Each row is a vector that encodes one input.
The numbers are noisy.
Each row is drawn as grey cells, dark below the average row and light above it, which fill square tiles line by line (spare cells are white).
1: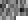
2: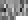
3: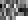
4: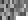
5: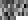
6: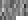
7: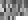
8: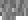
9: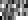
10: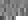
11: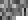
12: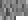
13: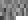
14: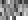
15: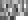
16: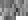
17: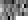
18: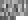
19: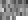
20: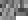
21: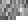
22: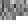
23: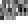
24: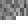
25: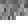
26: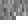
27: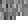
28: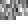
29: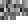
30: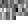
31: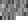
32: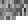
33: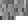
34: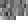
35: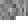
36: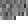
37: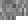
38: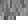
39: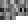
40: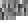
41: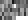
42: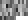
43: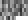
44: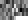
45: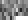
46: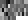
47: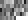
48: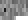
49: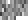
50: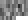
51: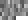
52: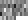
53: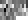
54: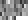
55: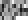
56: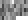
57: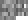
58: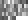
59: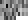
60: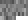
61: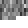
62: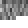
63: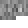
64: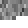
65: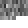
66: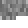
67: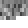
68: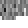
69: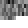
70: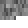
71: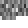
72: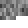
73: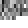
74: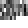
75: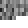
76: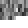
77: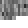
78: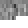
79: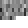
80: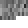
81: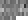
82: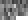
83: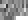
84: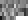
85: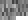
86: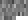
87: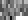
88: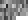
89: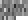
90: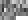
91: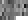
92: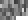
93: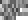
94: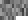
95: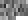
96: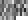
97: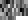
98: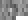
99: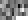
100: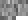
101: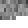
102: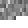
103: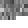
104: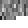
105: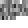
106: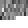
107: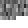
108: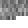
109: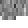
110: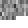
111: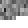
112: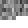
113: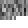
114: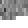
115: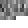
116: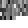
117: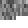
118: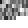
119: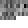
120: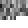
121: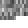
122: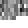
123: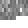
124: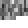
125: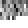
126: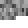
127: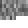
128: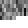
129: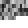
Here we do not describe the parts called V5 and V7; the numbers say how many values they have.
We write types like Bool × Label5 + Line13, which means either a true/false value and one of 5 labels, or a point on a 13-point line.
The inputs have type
Bool × (Line6 + V7) + V5.
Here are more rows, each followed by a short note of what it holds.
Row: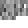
a true/false value and a value of V7
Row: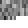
a true/false value and a value of V7
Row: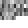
a value of V5
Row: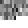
a true/false value and a value of V7
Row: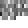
a true/false value and a value of V7
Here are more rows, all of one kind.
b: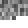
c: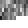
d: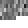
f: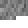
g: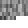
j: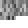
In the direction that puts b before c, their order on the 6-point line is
b, f, g, d, j, c.
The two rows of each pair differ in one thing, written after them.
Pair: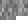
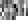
the place on the 6-point line
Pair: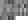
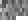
the true/false value
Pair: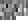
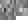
the place on the 6-point line
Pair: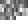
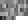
the place on the 6-point line
